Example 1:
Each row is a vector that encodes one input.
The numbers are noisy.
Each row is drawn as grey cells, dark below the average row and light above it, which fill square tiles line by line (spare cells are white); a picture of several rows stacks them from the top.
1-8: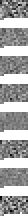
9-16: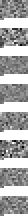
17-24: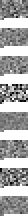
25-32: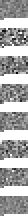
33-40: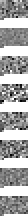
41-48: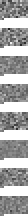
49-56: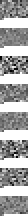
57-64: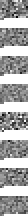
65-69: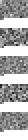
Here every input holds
either one of 4 labels, or a point on a 5-point line.
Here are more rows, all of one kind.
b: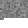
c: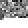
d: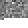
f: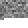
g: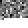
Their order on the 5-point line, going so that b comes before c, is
d, b, f, g, c.
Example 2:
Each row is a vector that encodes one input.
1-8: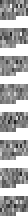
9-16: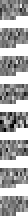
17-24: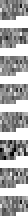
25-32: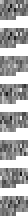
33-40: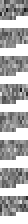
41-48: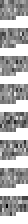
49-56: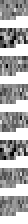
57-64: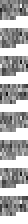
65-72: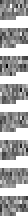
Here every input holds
a list of up to two points on a 9-point line.
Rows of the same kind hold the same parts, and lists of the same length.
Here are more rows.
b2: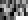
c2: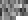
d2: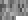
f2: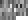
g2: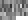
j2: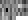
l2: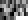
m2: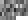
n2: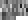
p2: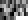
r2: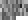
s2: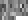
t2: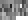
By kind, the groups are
b2, l2, p2
c2, d2, f2, g2, j2, s2, t2
m2, n2, r2

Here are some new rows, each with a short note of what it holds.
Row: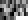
the empty list
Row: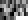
the empty list
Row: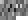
a list of one item
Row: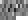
a list of one item
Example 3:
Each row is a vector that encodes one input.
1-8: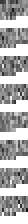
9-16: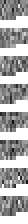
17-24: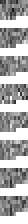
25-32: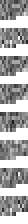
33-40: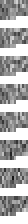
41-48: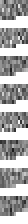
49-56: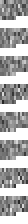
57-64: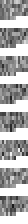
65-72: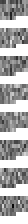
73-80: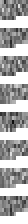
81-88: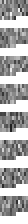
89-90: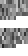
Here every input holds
either a point on a 12-point line, or three true/false values.
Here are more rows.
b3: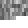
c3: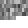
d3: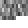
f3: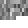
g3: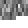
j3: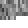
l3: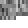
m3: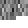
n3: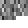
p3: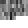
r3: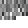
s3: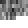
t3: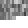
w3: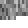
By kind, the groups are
b3, c3, f3, j3, l3, r3, t3, w3
d3, g3, m3, n3, p3, s3

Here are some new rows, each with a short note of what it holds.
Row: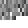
a point on a 12-point line
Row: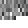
a point on a 12-point line
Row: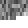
three true/false values
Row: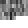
three true/false values
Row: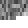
three true/false values
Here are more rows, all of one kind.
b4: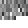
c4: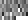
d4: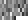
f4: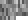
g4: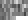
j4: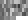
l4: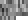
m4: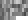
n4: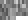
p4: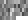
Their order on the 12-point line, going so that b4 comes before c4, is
l4, f4, n4, g4, m4, j4, p4, d4, b4, c4.
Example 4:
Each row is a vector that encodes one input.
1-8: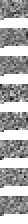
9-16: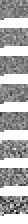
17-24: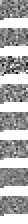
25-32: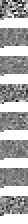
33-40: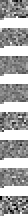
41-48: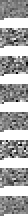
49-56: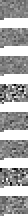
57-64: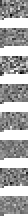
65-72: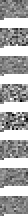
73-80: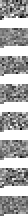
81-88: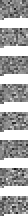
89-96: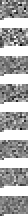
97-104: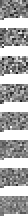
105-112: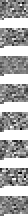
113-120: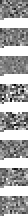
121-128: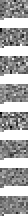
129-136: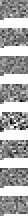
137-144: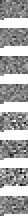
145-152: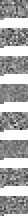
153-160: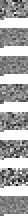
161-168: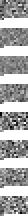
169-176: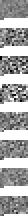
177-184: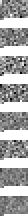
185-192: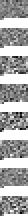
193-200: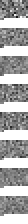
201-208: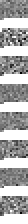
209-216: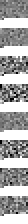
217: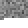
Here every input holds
either a point on a 16-point circle, or a point on a 10-point line.
